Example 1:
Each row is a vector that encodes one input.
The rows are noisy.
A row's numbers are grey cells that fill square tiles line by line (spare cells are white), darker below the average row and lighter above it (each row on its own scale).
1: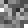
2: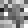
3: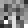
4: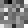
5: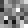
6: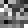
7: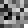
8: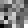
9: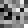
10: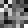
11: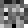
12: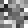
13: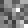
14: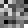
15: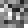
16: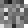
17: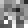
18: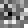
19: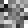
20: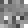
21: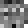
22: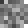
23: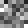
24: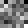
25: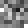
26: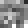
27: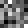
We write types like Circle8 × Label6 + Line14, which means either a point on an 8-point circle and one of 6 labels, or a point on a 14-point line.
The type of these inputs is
Circle5.
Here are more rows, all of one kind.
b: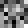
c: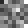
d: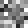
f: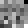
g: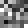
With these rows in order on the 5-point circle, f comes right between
d and g.
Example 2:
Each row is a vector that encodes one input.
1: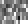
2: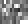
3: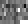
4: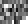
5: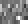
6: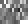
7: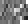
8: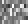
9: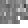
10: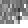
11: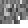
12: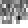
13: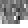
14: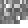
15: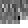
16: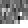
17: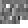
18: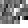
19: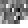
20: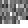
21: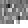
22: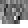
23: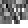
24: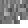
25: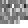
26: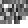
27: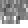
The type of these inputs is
Label6.
